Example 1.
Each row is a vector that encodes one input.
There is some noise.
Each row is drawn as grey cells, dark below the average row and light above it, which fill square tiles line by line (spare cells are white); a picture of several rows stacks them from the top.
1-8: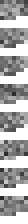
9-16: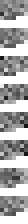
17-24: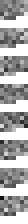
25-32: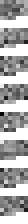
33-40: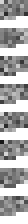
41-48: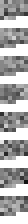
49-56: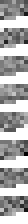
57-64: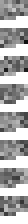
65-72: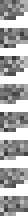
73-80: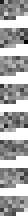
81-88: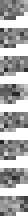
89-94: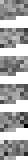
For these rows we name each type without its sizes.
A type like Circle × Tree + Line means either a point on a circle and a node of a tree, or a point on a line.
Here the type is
Bool × Bool × Bool.
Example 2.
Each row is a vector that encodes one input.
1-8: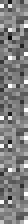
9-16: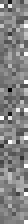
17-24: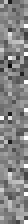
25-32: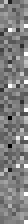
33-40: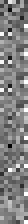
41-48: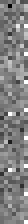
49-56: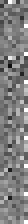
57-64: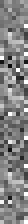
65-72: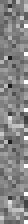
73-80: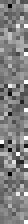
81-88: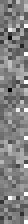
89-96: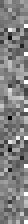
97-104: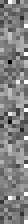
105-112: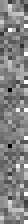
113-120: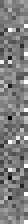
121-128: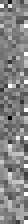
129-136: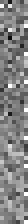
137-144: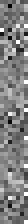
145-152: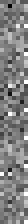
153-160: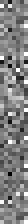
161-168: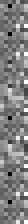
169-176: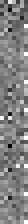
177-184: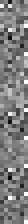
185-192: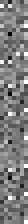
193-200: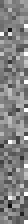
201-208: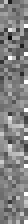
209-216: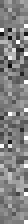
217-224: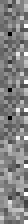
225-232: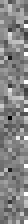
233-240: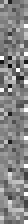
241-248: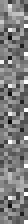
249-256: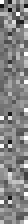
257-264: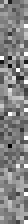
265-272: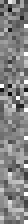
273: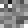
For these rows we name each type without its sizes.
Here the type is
Tree + Unit.
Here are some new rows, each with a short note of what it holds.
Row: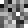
a fixed value
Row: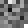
a node of a tree
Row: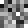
a fixed value
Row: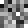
a fixed value
